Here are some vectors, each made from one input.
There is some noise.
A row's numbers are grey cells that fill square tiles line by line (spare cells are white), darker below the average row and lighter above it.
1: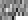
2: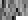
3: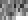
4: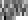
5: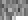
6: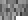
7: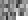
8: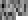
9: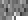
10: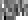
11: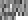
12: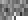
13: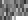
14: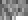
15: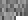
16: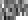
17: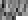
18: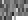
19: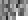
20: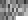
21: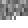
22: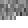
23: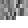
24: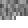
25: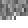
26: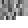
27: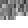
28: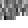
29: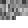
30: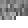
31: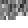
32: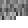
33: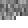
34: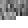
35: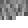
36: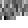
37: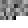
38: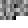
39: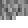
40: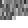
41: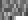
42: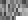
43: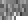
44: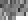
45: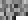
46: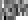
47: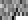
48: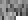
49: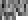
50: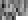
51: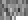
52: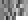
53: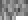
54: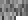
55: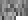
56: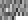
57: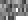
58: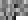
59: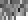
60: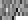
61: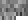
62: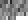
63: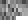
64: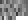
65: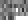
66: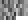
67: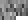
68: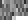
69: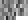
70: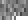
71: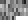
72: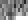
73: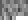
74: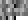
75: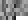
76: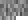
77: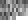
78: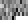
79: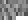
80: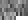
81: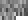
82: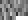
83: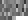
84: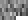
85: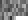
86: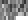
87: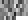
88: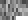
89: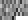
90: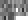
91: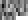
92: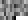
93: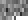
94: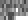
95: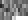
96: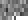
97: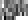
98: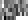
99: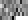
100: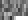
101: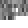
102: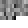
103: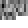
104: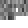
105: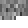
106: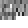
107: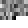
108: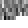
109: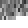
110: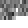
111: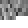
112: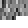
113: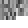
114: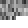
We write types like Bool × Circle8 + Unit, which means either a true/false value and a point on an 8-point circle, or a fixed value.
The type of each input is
(Label6 + Line7) × Line7.
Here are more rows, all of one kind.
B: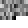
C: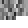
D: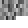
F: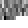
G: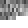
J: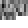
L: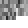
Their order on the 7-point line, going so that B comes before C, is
B, C, D, F, L, G, J.
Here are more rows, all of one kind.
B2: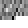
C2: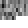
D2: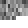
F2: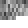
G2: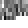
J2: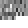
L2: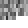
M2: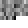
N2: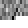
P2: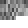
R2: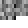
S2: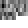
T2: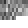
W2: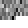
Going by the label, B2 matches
J2, N2 and W2.
